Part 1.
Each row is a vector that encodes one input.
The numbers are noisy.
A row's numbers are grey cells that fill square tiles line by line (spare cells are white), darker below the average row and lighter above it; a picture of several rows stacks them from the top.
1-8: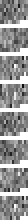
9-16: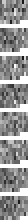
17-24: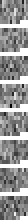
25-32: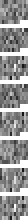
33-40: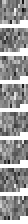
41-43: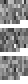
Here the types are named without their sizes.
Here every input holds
either a label, or three true/false values.
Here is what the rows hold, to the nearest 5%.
About 30% of them hold a label. The rest hold three true/false values.
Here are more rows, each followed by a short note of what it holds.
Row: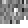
a label
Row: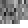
three true/false values
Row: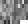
three true/false values
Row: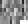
a label
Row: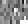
a label
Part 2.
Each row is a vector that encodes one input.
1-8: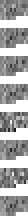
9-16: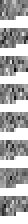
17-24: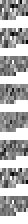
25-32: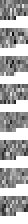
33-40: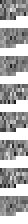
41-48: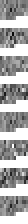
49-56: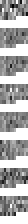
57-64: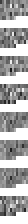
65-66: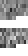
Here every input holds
either a point on a 5-point circle and a true/false value, or a fixed value.
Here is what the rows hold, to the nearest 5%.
About 95% of them hold a point on a 5-point circle and a true/false value. The rest hold a fixed value.
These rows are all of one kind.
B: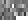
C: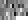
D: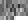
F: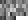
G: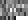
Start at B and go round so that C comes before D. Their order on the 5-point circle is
B, G, F, C, D.
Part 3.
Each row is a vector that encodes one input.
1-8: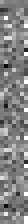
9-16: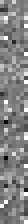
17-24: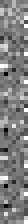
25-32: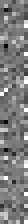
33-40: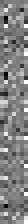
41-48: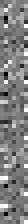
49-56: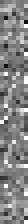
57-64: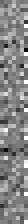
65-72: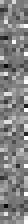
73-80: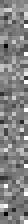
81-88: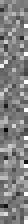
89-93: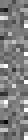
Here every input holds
one of 12 labels and a true/false value.
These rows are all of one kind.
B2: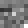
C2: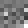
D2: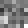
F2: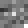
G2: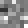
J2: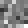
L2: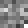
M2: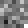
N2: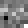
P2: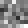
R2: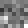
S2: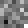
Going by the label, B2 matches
F2 and N2.
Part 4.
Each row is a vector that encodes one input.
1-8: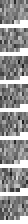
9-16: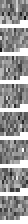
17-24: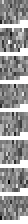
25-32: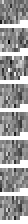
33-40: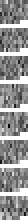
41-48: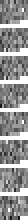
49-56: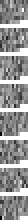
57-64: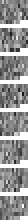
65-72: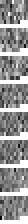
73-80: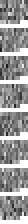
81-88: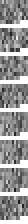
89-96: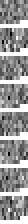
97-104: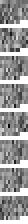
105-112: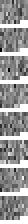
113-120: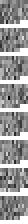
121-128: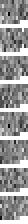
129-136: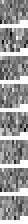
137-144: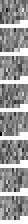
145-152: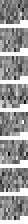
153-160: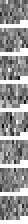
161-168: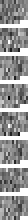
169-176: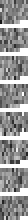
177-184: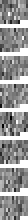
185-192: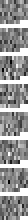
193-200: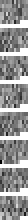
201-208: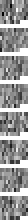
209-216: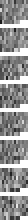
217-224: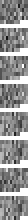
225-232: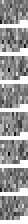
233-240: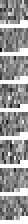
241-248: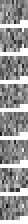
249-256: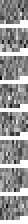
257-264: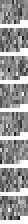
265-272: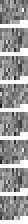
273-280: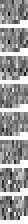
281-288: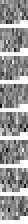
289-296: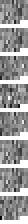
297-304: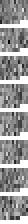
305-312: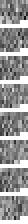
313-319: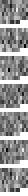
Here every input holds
either a point on a 16-point circle, or a fixed value, or three true/false values.
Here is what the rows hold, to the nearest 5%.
About 50% of them hold a point on a 16-point circle. A few of them hold a fixed value. The rest hold three true/false values.
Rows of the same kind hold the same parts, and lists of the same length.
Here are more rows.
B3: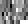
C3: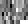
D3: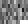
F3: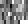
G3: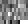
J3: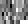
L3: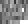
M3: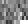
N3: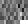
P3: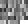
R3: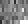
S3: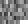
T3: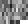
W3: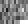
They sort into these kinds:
B3, C3, F3, G3, J3, T3
D3, L3, M3, N3, R3, S3, W3
P3

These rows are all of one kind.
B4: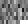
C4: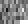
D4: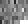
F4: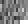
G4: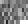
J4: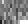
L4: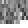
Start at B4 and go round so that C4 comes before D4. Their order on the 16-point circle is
B4, G4, F4, C4, D4, J4, L4.
